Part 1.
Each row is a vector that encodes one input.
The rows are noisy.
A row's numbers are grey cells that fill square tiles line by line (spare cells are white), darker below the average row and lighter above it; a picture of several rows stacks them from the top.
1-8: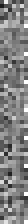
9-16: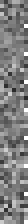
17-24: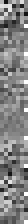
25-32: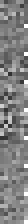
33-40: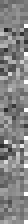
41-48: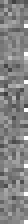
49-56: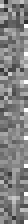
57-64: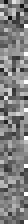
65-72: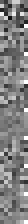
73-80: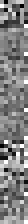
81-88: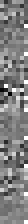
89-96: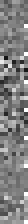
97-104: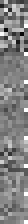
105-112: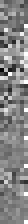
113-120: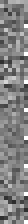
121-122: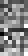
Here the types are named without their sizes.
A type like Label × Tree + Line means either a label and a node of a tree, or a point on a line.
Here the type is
Bool × (Tree + Unit).
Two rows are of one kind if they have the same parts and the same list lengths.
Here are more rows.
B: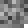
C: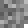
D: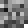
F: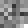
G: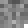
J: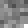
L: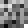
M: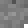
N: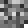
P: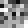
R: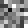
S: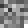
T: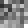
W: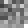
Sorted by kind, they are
B, L, P, R, S
C, D, F, G, J, M, N, T, W

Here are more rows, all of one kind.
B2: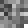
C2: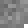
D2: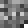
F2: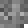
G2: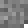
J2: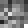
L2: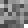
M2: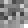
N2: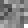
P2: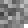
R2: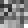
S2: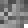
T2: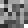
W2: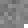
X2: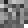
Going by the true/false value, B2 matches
M2, N2, R2 and X2.
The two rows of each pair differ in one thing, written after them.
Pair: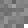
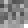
the true/false value
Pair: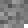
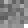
the node of the tree
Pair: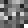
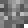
the node of the tree
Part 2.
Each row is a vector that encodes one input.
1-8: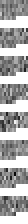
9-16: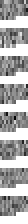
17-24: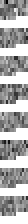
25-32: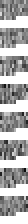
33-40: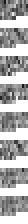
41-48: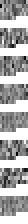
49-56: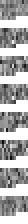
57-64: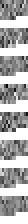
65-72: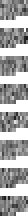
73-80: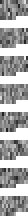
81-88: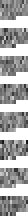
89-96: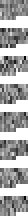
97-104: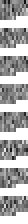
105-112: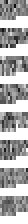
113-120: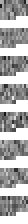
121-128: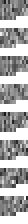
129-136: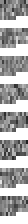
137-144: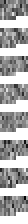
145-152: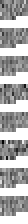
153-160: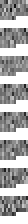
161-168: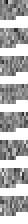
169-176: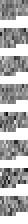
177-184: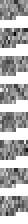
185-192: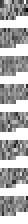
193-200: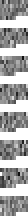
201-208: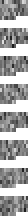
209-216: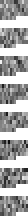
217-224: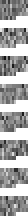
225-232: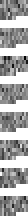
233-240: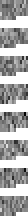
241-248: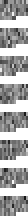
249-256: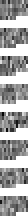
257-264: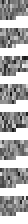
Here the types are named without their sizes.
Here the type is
Bool × Bool × Bool + Circle + Unit.
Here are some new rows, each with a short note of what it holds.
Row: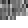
a point on a circle
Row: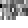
three true/false values
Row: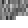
a point on a circle
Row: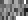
three true/false values
